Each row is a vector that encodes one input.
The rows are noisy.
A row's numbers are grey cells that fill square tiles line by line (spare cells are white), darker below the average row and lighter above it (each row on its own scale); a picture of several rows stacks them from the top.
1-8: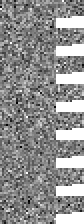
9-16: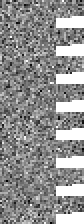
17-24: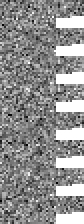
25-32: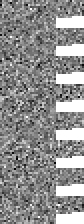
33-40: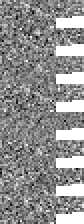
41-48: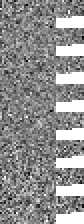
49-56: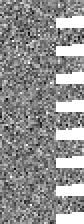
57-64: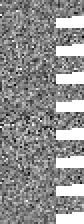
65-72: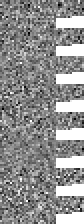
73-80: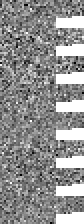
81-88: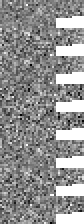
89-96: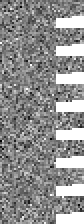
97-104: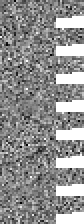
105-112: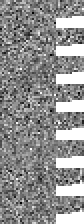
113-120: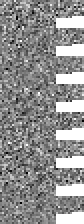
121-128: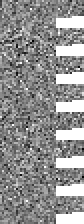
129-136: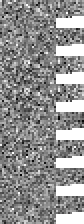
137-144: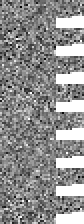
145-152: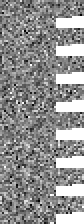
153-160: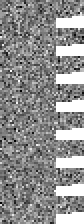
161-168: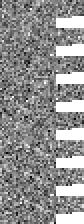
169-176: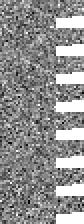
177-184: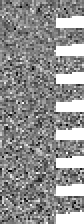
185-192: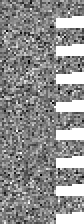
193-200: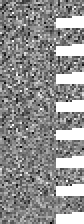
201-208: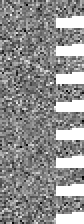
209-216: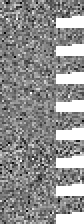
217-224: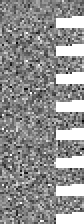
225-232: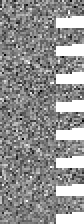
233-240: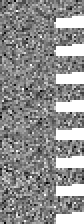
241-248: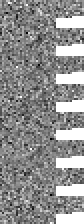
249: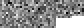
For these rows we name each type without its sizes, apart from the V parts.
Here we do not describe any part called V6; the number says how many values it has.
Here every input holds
either a fixed value, or a label and a value of V6, or a node of each of four trees.
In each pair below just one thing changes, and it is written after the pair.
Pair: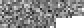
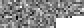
the label
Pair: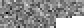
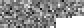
the label
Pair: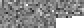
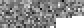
the value of V6
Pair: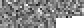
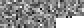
the label
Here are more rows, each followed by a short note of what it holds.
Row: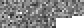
a fixed value
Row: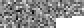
a label and a value of V6
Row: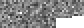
a fixed value
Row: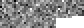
a node of each of four trees
